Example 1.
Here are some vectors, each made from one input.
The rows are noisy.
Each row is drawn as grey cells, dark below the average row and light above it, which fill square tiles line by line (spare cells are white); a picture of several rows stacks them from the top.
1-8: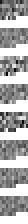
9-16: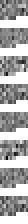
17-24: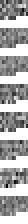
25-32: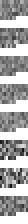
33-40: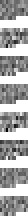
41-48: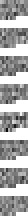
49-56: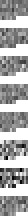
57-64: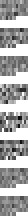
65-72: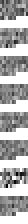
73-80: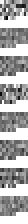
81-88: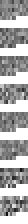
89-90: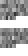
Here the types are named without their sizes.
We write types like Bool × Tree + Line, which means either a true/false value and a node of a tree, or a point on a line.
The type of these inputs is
List(Line).
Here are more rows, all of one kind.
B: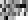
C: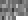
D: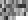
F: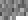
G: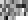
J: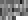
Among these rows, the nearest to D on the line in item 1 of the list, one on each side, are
B and F.
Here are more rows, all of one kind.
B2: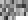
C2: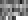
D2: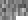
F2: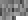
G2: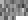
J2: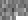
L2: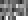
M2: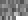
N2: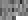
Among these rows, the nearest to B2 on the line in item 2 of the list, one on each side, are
J2 and M2.
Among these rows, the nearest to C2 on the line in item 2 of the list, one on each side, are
D2 and L2.
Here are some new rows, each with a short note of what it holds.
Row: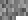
a list of one item
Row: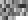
a list of two items
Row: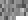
a list of two items
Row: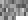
a list of two items
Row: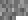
a list of one item
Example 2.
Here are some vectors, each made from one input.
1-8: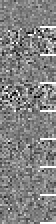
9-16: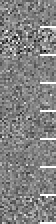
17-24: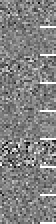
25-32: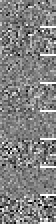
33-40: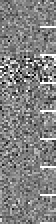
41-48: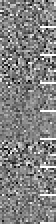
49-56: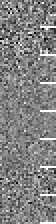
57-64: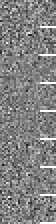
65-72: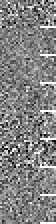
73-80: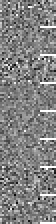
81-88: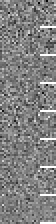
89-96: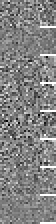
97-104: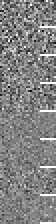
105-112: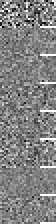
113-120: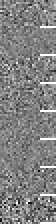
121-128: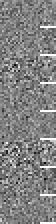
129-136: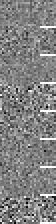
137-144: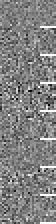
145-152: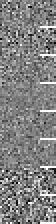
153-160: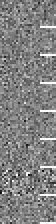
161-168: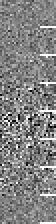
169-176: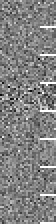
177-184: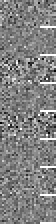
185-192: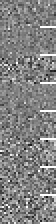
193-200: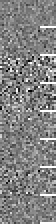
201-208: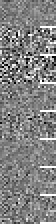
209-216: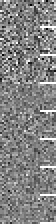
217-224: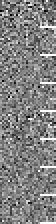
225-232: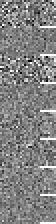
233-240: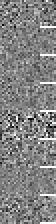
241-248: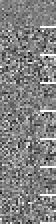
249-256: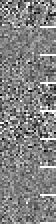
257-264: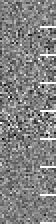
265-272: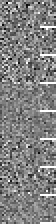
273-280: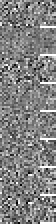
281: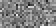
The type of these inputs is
Circle20 × Line9.
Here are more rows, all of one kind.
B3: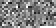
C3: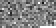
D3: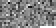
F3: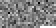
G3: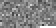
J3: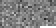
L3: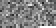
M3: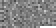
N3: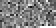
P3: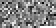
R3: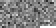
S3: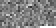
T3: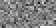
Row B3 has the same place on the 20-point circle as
M3, N3, P3 and S3.
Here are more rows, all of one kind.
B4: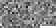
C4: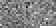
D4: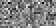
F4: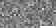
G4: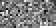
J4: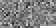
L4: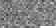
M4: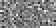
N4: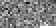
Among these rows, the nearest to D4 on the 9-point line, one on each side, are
F4 and M4.
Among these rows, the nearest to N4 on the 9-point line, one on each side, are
F4 and G4.
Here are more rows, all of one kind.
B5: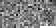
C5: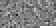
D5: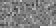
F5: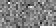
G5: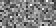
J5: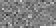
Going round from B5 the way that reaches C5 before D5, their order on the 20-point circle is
B5, G5, J5, C5, D5, F5.
